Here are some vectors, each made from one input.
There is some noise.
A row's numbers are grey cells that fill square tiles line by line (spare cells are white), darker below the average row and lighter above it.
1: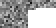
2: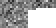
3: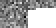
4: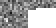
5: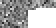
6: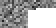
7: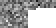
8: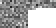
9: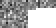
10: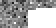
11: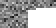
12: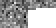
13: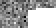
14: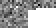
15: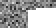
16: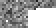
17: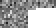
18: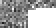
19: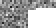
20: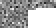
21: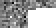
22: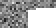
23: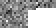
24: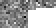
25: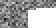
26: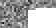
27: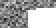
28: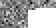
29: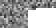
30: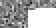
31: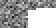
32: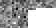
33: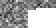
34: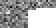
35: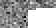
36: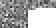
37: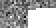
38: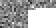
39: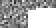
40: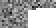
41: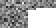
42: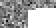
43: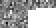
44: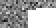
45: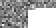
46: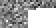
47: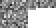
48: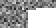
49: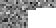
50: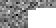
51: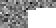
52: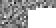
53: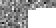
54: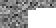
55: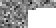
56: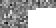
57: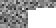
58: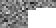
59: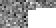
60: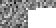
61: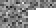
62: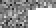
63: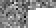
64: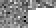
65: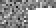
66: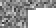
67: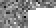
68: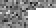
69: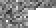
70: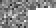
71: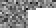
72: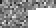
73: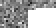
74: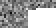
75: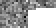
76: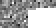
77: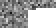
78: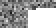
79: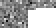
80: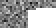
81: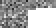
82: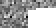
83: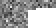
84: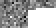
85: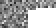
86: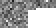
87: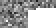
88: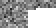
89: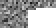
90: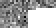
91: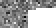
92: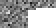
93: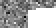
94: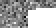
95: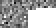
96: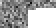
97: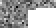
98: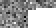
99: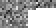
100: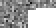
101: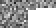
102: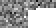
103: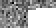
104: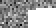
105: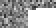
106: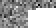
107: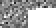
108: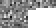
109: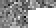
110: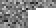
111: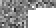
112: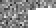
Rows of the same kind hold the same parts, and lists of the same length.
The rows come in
2 kinds.
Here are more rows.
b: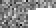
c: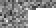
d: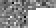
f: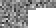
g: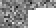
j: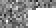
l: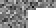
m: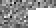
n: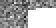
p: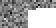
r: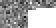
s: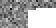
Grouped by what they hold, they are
b, m, p, r
c, d, f, g, j, l, n, s

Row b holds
a point on each of two 6-point circles and one of 5 labels.
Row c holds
a point on each of three 6-point circles and one of 5 labels.
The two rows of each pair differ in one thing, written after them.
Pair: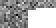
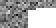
the place on one of the two 6-point circles
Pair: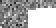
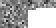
the label
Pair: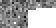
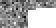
the place on one of the two 6-point circles
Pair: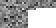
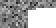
the place on one of the two 6-point circles
